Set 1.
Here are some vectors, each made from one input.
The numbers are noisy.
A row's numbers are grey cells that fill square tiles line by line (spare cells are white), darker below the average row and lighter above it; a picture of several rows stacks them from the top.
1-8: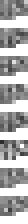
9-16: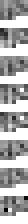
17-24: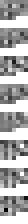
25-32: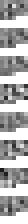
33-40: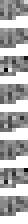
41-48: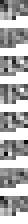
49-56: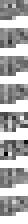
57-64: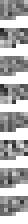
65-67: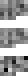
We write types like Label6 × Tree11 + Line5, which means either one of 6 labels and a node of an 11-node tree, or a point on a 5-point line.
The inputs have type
Line4 + Line5.
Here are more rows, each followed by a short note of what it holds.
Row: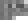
a point on a 5-point line
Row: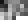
a point on a 4-point line
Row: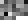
a point on a 4-point line
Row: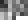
a point on a 4-point line
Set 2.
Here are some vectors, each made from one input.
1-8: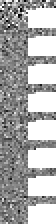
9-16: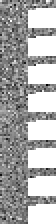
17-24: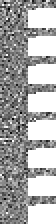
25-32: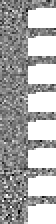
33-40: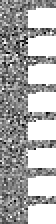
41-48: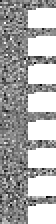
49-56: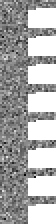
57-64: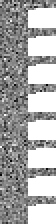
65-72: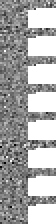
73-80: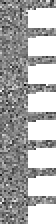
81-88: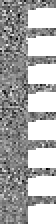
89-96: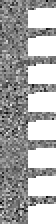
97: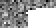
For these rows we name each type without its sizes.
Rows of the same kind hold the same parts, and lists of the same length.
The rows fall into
2 kinds.
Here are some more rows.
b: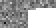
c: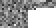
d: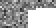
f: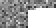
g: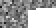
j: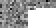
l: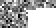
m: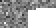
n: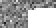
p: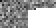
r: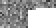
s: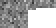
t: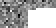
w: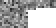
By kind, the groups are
b, c, d, f, g, j, m, n, p, r, s, w
l, t

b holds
a point on a line and four true/false values.
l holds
a point on a line.
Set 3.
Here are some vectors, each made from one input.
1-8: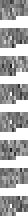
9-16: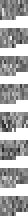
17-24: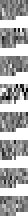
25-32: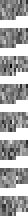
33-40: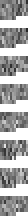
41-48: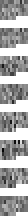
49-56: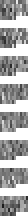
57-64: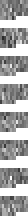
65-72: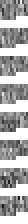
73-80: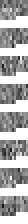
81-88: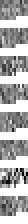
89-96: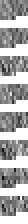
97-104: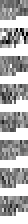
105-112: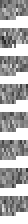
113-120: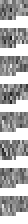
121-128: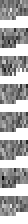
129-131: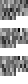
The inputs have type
List2(Circle13).
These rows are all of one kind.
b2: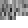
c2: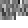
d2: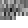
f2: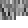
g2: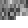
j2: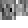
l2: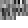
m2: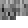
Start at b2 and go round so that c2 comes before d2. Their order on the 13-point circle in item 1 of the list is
b2, j2, f2, c2, l2, m2, g2, d2.
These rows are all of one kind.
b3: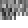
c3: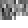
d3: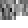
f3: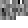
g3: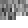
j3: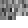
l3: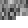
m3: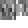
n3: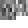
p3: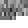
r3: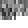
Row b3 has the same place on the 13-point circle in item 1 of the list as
c3, d3, m3 and r3.
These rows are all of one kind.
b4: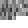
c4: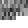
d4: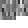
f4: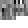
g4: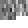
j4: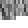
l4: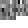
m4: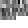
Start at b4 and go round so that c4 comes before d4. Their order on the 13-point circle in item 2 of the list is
b4, m4, c4, f4, j4, g4, d4, l4.
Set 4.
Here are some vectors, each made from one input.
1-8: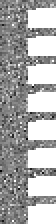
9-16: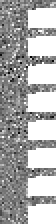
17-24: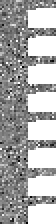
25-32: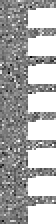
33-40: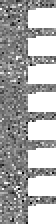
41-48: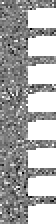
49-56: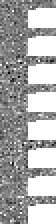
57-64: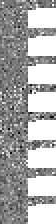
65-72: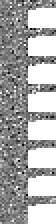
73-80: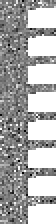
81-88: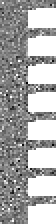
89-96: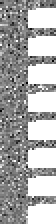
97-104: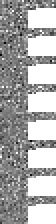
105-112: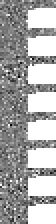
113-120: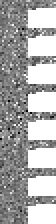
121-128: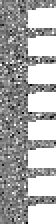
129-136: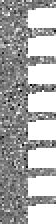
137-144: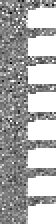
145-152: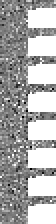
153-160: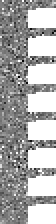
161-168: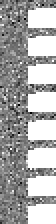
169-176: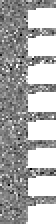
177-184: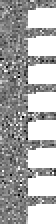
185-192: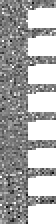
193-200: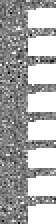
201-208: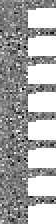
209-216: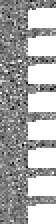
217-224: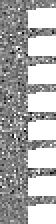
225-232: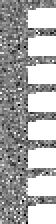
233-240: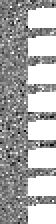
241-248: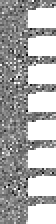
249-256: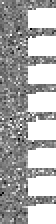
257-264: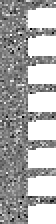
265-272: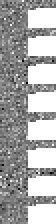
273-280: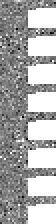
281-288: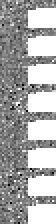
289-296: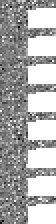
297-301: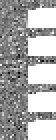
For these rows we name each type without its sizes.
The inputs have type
Bool × Bool × Bool × Bool + Circle + Unit.
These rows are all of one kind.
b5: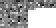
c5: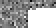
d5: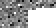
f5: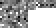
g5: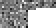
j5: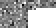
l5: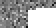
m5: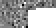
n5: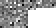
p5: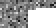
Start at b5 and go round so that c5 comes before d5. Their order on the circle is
b5, f5, j5, n5, m5, g5, l5, c5, d5, p5.
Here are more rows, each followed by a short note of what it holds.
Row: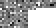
a point on a circle
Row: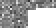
four true/false values
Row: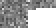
four true/false values
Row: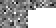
a fixed value
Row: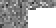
four true/false values
